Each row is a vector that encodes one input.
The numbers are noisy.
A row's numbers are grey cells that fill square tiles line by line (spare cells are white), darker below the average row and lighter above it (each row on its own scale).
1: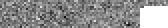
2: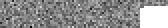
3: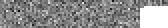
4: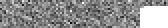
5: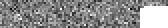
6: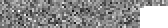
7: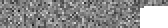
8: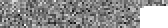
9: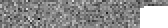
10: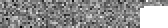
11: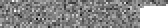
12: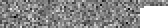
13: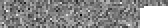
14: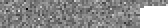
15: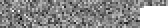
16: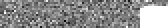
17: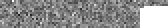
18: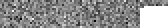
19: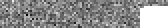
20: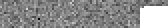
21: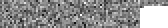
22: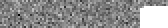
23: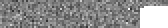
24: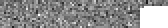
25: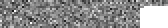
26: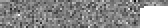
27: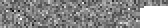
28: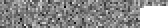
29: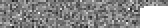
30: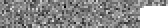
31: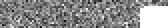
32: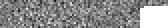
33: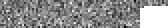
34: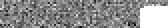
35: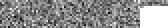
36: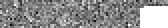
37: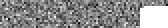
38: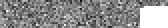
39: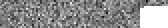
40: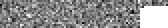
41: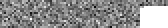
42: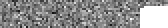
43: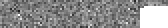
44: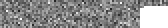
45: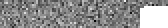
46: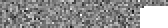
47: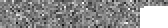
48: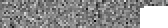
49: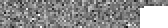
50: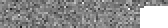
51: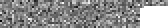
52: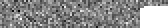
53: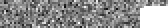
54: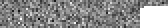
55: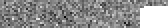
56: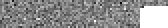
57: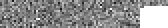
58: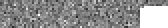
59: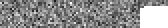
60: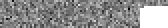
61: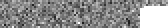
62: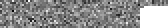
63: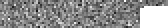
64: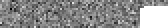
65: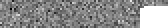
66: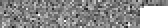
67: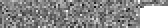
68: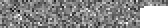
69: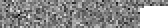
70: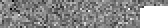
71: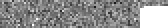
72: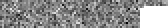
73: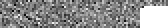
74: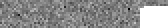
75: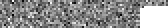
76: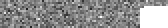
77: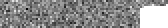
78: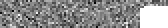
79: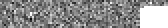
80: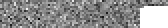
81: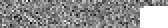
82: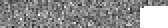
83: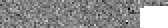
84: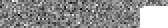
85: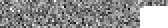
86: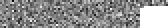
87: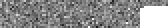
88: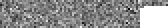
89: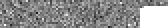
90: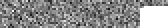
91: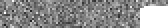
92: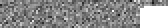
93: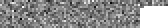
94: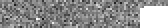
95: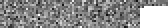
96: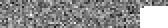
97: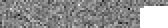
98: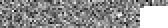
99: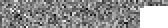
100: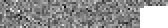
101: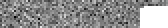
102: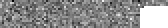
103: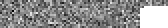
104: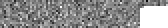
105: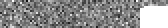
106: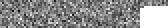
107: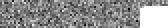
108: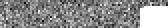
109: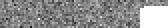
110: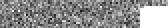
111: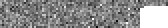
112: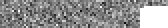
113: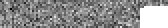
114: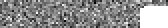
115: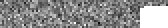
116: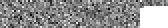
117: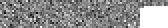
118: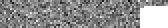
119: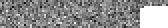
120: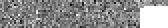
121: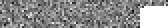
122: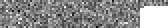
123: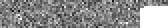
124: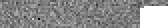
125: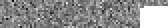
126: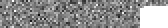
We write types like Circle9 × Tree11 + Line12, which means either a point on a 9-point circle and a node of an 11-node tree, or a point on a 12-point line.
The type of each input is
Line6 × (Line13 + Tree8).
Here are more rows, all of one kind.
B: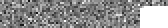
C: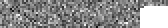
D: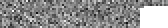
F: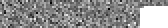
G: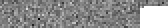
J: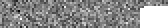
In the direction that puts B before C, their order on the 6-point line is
J, B, C, F, D, G.
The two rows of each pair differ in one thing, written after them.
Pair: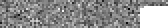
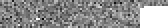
the place on the 6-point line
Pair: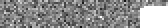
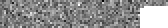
the place on the 6-point line
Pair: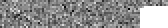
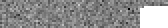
the place on the 13-point line
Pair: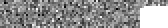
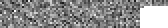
the place on the 6-point line
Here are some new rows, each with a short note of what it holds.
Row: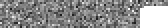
a point on a 6-point line and a node of an 8-node tree
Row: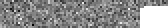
a point on a 6-point line and a node of an 8-node tree
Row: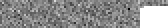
a point on a 6-point line and a point on a 13-point line
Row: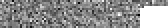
a point on a 6-point line and a node of an 8-node tree
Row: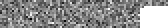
a point on a 6-point line and a point on a 13-point line
